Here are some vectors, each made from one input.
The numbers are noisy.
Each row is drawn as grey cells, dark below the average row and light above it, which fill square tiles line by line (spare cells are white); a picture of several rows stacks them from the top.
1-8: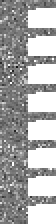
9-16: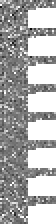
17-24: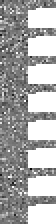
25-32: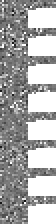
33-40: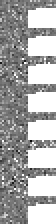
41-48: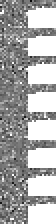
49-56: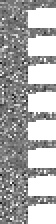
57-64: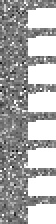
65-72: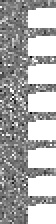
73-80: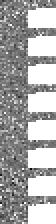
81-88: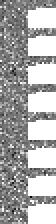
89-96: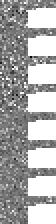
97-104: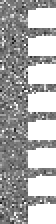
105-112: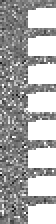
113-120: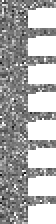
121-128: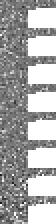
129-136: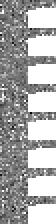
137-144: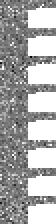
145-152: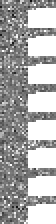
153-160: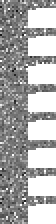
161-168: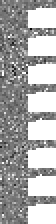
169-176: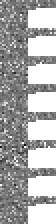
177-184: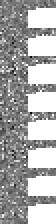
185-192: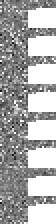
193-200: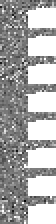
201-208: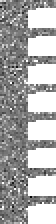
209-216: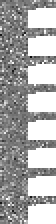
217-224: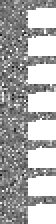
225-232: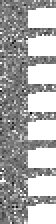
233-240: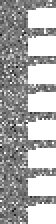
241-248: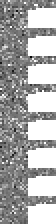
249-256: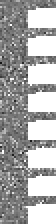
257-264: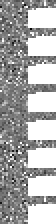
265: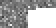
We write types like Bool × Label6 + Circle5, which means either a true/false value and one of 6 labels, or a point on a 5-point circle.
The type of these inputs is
Bool × Circle15 + Tree15 + Unit.
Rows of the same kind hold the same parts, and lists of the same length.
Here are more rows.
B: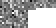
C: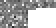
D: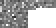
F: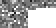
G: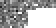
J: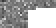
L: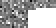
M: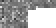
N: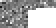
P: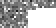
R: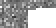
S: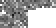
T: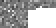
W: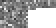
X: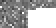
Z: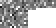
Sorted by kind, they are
B, L
C, D, J, M, R, T, W, X
F, G, N, P, S, Z

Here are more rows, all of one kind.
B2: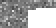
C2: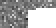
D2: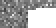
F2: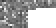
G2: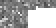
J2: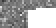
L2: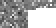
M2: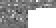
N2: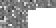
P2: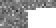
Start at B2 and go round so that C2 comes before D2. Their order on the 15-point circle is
B2, F2, N2, G2, J2, C2, P2, L2, D2, M2.
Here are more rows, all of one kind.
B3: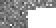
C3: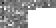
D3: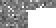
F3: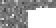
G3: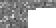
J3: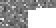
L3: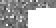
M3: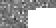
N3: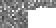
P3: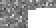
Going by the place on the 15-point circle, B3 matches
L3, M3 and P3.
